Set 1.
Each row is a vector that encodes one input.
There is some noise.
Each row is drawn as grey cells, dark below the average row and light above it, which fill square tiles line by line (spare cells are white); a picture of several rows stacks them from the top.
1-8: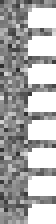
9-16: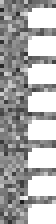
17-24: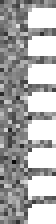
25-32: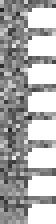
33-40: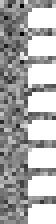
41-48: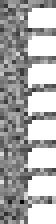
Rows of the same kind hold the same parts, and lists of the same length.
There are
3 kinds of row.
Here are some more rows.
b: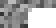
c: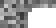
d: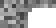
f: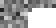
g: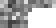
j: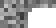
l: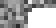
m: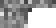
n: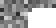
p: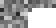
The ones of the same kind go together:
b, c, d, j, l, m
f, n, p
g

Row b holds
three true/false values.
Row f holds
a fixed value.
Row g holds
a point on a 3-point line and a point on a 4-point line.
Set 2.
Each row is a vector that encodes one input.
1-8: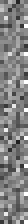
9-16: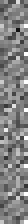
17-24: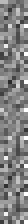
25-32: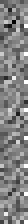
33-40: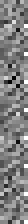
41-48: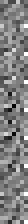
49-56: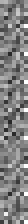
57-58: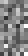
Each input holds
a point on a 5-point circle and a true/false value.
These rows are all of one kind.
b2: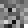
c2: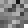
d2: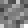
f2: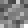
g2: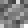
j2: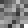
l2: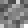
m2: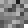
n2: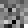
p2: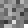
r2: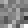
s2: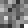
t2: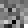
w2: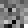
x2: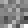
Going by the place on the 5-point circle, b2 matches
j2, n2, t2 and w2.
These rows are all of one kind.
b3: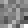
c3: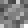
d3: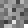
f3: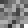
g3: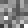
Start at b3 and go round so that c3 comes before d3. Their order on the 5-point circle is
b3, c3, f3, g3, d3.
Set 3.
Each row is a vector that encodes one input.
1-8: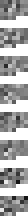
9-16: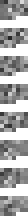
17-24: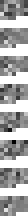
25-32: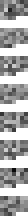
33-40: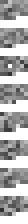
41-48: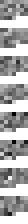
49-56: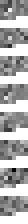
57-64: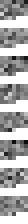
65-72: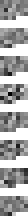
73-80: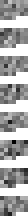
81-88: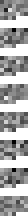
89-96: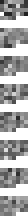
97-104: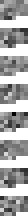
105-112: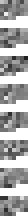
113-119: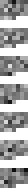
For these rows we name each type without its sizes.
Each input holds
either a point on a circle, or four true/false values.
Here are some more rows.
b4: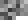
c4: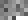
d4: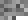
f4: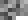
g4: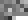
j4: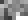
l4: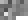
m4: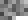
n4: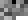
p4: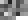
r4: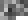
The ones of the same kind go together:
b4, c4, d4, f4, g4, j4, l4, m4, p4
n4, r4

